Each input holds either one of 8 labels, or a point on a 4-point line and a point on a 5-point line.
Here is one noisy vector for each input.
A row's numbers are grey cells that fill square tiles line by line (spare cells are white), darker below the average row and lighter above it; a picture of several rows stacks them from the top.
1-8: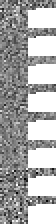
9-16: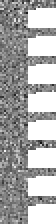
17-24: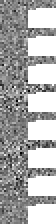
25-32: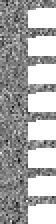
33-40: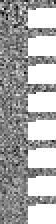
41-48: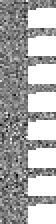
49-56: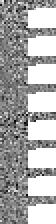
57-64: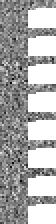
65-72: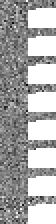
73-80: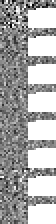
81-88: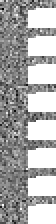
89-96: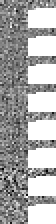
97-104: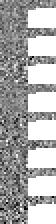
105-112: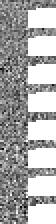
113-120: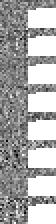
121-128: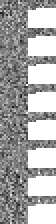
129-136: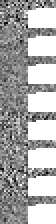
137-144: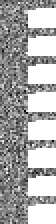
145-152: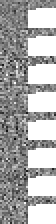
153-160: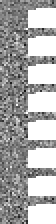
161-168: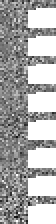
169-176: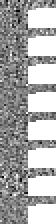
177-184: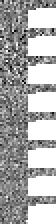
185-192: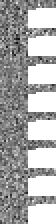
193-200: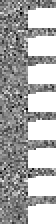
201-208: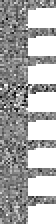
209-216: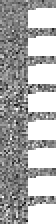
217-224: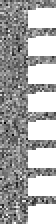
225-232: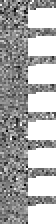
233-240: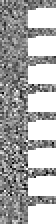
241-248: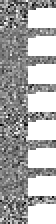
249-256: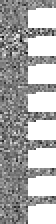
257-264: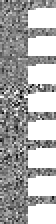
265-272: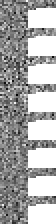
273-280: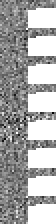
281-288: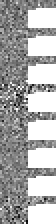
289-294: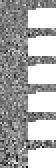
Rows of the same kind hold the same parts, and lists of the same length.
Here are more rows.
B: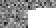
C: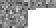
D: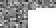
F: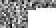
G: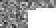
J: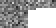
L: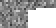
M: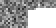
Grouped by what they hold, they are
B, D, F, G, L, M
C, J

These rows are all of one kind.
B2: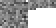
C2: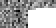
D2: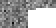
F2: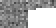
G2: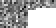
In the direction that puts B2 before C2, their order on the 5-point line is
D2, B2, F2, C2, G2.
